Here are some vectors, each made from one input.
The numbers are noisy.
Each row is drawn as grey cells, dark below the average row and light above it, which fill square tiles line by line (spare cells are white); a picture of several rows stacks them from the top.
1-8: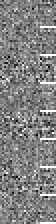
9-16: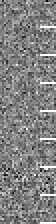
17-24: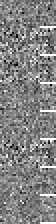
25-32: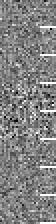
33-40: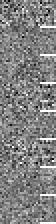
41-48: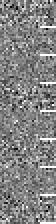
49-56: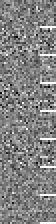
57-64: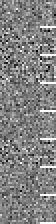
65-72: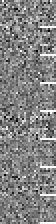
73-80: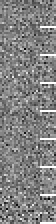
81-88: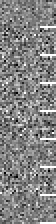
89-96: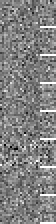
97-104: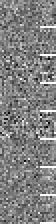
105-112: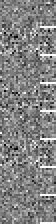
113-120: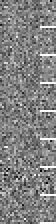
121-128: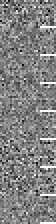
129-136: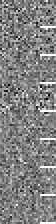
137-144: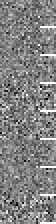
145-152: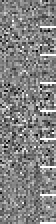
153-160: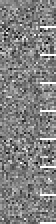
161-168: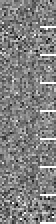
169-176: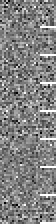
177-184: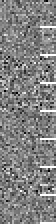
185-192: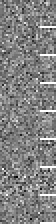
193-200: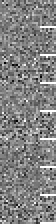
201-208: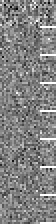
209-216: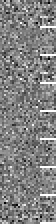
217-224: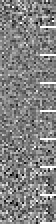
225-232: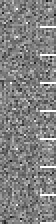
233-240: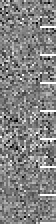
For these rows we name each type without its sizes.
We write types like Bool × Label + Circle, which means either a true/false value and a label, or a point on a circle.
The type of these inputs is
Circle × Circle × Line + Tree.
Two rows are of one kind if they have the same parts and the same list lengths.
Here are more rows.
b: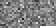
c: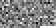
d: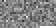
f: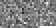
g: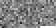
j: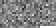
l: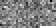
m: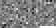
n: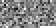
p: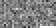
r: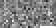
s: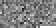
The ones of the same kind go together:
b, d, f, g, j, l, m, p, r, s
c, n

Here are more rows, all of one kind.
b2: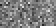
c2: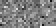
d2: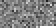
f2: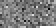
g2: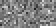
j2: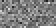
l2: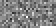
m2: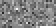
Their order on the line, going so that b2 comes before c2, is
f2, d2, b2, l2, c2, m2, g2, j2.
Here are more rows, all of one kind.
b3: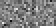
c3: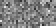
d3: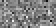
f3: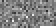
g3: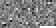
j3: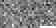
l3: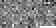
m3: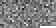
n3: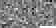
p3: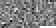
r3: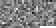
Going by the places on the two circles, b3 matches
g3, n3, p3 and r3.
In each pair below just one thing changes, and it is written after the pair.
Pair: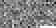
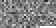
the place on one of the two circles
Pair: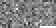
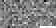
the place on one of the two circles
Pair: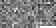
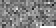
the place on the line
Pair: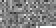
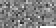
the place on one of the two circles
